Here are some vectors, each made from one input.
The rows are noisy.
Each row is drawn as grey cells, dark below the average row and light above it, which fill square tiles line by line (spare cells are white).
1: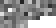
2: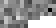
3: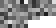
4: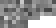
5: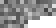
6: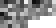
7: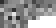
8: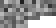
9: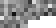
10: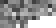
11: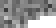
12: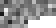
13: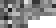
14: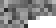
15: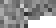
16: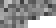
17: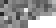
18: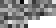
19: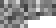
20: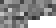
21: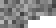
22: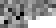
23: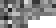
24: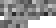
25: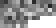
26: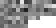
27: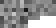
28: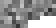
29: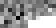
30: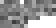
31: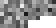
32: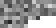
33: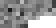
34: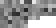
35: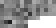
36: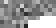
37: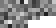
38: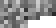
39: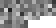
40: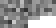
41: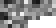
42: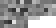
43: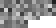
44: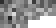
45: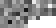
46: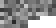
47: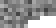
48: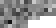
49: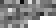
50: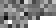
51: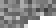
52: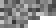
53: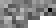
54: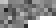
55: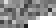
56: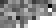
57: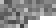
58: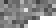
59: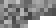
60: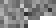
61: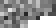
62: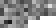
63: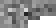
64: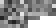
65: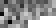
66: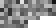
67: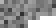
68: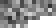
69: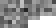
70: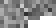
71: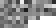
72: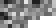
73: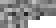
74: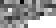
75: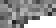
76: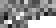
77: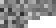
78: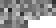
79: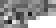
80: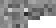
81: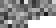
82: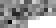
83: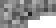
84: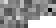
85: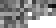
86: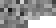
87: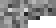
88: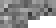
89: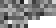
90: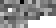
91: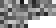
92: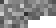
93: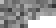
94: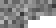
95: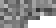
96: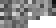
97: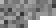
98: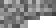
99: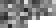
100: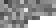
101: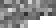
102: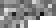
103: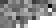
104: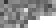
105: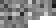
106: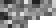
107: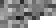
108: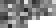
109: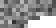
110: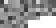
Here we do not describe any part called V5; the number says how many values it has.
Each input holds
a value of V5, together with a list of up to three points on a 6-point line.
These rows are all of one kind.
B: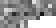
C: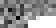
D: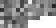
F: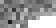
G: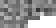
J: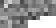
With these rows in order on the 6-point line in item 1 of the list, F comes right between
C and G.
